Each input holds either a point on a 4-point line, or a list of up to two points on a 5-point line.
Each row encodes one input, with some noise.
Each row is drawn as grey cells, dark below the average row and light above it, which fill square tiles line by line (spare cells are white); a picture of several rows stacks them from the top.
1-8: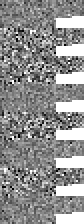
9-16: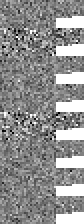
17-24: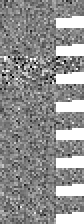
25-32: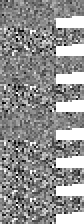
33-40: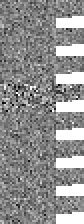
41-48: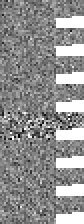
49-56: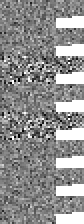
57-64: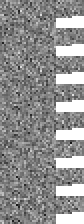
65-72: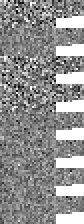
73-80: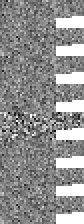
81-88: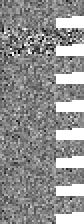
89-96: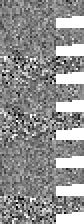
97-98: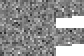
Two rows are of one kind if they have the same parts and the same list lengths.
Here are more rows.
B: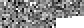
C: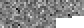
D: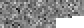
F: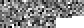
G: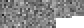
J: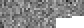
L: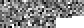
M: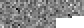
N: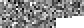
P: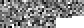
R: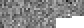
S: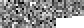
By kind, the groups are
B, N, S
C, D, M
F, L, P
G, J, R

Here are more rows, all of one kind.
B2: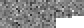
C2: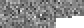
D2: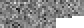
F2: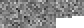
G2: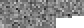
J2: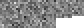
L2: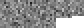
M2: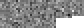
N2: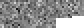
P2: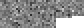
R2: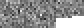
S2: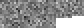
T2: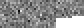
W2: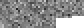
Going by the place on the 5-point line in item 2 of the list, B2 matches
L2, P2 and W2.
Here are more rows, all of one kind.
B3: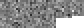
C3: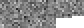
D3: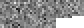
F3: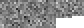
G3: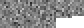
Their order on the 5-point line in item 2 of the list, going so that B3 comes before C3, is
G3, B3, C3, F3, D3.
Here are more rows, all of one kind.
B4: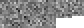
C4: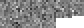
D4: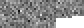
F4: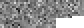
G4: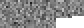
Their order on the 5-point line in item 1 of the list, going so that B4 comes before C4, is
F4, B4, C4, G4, D4.
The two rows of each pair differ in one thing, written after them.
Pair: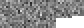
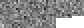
the place on the 5-point line in item 1 of the list
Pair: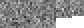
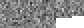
the place on the 5-point line in item 2 of the list
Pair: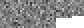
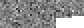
the place on the 5-point line in item 1 of the list
